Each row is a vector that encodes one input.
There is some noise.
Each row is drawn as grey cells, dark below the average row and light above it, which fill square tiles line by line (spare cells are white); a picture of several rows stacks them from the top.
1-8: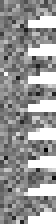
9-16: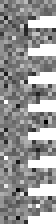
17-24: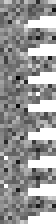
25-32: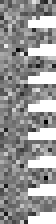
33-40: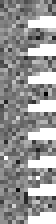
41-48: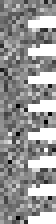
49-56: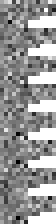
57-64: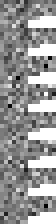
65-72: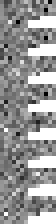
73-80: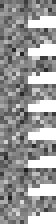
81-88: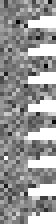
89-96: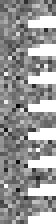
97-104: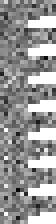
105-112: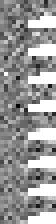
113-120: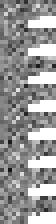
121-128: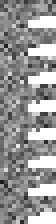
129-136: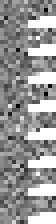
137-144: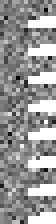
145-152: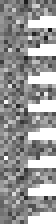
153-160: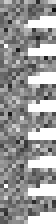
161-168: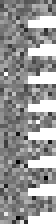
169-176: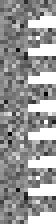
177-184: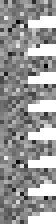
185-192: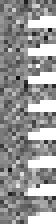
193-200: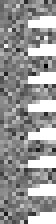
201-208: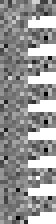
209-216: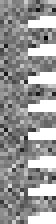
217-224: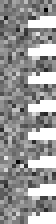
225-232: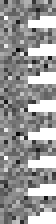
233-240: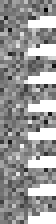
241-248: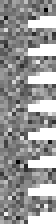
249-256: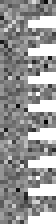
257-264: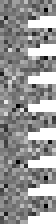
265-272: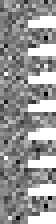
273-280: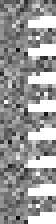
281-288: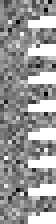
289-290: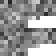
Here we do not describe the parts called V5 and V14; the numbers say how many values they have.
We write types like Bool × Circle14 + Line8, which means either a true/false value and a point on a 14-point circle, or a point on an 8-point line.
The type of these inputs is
Bool × Bool × Bool × Bool + Line7 + V5 × V14.
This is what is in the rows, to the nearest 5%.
About 10% of them hold a point on a 7-point line. About 55% of them hold four true/false values. The rest hold a value of V5 and a value of V14.
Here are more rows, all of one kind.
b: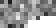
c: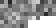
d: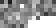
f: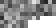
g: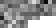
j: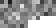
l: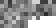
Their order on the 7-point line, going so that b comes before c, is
b, d, j, c, l, f, g.
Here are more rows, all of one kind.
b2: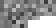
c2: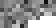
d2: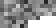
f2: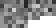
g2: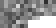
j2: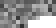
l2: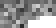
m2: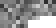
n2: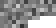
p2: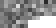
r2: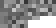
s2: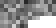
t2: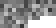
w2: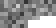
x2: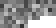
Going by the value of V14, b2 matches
j2, l2, t2 and x2.
